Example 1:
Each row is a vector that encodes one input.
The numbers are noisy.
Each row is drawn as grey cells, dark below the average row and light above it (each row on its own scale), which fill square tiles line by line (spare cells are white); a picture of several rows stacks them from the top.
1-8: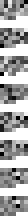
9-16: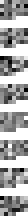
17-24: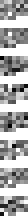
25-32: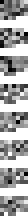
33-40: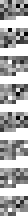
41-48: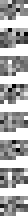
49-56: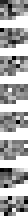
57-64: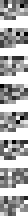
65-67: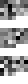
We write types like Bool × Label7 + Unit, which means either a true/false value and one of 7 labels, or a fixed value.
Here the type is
Bool × Bool × Bool + Line5.
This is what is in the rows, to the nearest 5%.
About 40% of them hold a point on a 5-point line. The rest hold three true/false values.
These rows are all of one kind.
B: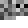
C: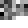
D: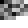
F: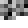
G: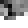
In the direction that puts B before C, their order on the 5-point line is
F, B, C, D, G.
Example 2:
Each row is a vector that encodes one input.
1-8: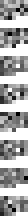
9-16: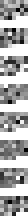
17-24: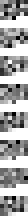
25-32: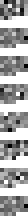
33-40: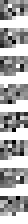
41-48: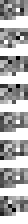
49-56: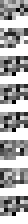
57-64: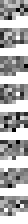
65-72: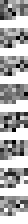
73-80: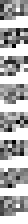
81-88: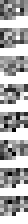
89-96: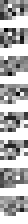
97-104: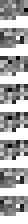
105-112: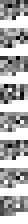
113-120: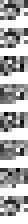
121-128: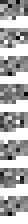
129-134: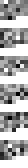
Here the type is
Bool × Bool × Bool + Tree9 + Unit.
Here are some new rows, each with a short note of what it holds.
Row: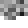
a fixed value
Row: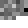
three true/false values
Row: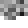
a fixed value
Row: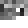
a node of a 9-node tree
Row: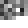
a node of a 9-node tree
